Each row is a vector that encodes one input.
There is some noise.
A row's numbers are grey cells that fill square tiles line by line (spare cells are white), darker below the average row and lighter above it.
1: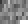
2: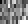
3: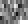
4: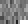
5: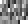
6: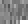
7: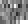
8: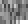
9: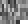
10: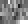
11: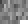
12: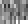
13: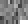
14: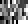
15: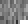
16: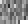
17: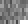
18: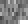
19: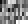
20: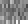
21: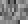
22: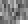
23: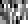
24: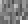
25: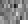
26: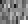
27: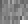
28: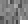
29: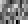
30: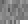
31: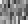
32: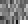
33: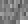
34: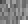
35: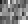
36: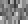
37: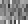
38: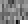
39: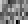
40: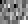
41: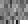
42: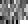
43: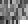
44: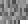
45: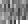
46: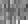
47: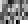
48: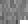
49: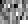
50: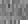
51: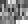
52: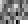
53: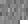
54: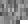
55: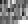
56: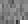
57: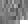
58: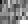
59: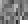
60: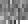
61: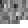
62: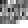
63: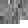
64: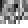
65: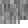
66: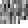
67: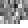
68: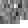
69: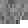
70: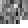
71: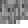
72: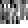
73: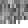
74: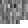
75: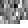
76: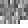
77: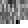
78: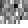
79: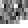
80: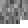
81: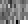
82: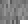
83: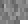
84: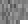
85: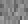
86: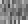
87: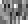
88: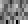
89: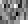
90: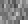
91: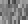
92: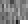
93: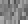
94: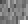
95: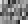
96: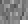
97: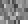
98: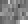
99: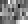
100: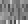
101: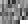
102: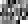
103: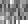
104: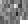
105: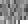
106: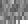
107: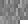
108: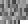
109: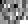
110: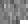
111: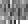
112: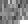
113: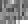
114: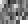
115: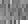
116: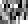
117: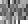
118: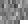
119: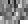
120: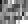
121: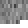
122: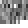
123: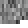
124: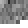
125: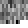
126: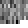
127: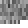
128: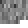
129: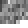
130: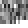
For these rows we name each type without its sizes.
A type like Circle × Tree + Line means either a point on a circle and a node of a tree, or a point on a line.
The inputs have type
Line × (Tree + Unit).
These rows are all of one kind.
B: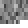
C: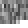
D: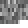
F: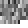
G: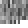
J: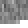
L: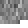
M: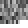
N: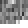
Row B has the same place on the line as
J and M.
